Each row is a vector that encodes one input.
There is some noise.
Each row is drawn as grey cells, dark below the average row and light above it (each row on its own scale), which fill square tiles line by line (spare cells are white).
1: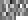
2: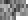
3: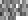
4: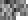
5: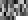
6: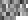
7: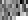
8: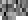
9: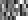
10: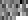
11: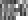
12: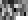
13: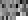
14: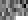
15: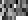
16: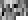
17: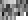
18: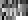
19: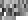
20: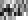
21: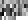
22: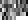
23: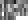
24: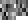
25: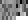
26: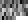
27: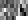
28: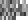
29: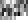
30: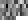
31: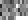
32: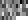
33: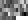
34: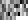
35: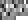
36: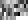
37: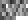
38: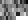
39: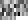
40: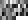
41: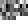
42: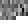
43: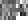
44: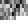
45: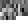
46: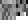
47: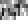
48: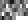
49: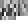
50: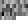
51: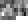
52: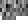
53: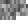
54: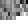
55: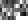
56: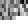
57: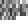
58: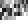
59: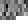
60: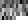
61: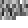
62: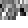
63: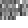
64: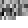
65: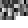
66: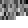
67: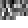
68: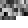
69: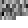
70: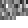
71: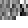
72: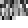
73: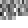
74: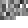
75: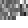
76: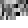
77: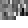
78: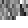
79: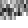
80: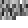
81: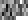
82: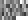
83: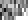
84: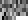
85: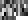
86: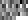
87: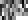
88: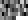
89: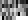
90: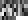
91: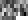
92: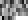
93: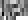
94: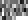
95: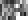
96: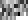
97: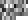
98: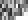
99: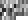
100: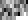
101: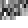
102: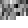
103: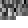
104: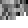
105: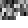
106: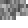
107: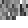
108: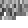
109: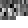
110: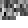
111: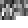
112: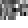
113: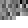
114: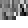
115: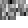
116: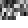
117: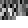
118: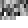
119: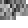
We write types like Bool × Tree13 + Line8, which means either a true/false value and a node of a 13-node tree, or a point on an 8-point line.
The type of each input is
Bool × Label7 + Unit.
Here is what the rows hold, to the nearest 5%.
About 5% of them hold a fixed value. The rest hold one of 7 labels and a true/false value.
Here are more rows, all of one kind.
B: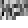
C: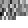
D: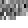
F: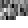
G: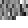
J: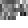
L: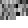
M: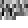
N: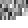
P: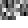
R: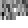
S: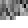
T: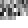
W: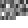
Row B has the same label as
F, G, M and W.
